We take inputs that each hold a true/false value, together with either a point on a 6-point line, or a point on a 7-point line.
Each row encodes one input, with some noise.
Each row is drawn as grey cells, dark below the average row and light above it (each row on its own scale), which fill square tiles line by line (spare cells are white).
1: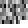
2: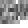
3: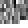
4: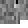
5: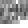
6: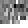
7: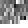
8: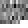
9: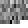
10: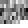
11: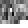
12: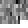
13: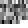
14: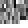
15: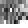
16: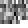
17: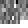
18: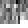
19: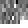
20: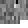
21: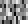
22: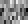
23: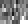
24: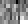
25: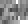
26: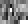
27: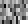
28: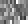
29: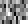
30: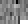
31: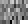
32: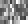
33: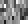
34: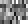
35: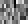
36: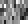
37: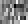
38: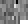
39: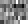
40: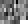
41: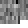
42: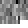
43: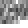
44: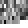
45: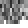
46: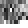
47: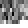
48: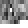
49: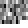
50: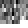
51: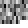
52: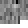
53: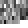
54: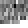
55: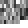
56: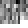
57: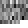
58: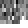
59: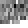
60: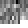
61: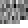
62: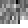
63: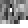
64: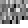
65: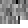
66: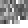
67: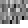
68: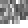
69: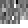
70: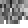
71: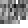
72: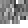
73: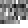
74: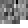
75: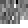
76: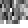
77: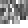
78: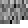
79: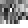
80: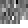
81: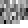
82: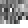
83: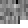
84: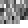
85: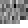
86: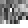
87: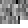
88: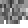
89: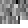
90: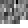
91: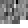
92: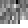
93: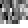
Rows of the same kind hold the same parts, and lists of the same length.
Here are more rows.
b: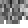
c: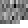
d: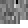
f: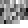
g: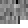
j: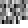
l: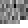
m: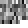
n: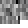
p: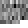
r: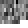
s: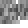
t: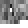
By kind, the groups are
b, d, g, n, r, t
c, f, j, l, m, p, s

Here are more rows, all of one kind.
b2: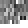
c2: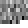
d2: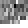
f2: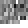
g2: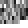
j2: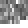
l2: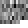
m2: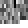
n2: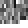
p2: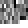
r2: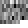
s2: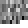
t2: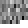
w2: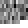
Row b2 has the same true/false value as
d2, f2 and j2.
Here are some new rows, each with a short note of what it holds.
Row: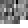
a point on a 6-point line and a true/false value
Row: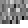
a point on a 7-point line and a true/false value
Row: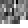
a point on a 6-point line and a true/false value
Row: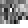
a point on a 6-point line and a true/false value
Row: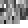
a point on a 7-point line and a true/false value
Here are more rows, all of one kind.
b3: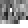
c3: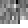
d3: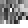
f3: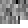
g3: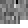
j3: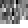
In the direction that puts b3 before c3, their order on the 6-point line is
d3, b3, j3, g3, c3, f3.
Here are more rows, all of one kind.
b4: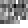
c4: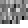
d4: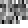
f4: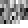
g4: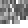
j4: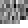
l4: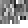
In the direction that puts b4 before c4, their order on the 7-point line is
f4, g4, l4, j4, b4, d4, c4.
